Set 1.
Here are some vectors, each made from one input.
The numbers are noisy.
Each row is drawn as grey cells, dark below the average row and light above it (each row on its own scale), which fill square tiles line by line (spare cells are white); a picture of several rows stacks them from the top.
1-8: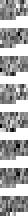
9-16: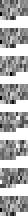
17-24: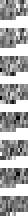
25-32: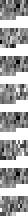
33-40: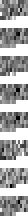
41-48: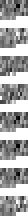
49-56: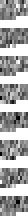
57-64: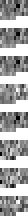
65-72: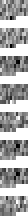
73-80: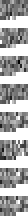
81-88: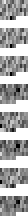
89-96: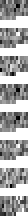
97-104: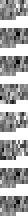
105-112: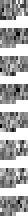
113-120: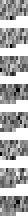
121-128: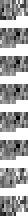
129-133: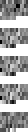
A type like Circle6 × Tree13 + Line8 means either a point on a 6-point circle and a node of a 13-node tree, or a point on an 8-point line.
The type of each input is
Bool × Bool × Bool + Unit.
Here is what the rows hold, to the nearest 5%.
About 5% of them hold a fixed value. The rest hold three true/false values.
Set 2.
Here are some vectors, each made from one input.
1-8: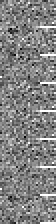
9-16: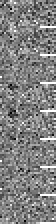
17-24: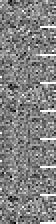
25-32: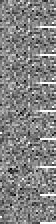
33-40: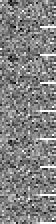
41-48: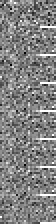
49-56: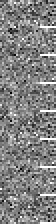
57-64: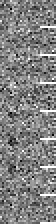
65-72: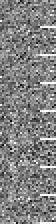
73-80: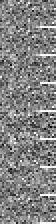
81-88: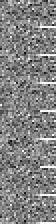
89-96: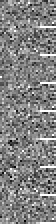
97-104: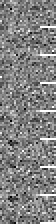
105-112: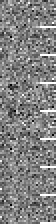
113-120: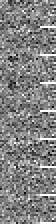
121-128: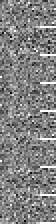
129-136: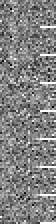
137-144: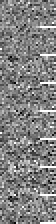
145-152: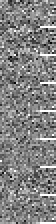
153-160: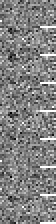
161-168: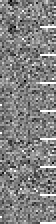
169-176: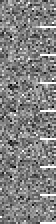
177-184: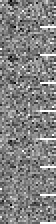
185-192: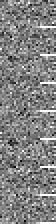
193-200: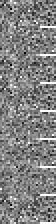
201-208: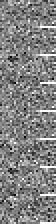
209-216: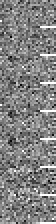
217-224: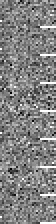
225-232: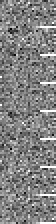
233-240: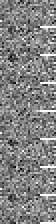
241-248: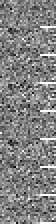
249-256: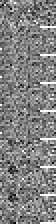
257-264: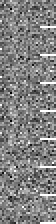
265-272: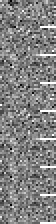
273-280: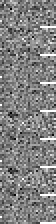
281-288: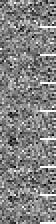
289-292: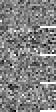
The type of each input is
Line11.
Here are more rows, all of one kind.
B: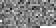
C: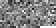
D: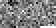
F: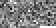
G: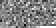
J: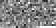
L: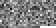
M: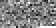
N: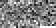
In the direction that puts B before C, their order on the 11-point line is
G, J, M, N, F, L, B, C, D.
